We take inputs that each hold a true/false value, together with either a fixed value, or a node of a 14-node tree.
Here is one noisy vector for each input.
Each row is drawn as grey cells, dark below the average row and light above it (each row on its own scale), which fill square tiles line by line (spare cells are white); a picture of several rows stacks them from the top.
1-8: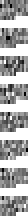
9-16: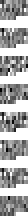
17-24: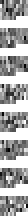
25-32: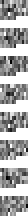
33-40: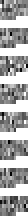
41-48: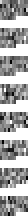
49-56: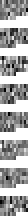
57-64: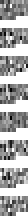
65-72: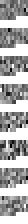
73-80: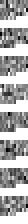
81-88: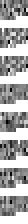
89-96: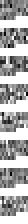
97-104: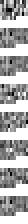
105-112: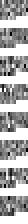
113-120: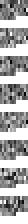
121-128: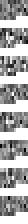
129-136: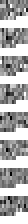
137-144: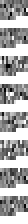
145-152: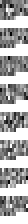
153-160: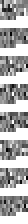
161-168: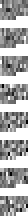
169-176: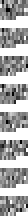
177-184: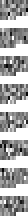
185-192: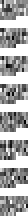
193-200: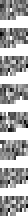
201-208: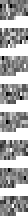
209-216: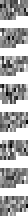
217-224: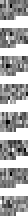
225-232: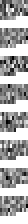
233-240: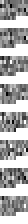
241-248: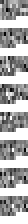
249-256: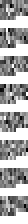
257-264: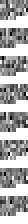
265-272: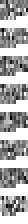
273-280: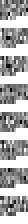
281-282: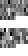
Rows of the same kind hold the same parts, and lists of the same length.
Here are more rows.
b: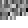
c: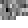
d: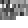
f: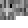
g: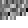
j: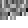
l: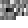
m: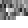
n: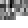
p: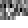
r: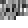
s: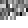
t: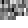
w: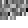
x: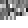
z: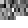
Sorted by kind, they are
b, g, j, s, w, x
c, d, f, l, m, n, p, r, t, z

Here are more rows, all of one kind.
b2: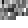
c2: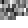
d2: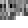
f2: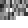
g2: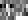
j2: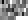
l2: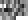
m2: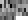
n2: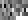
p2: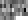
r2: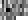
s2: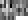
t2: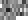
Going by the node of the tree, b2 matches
c2, d2, g2 and j2.
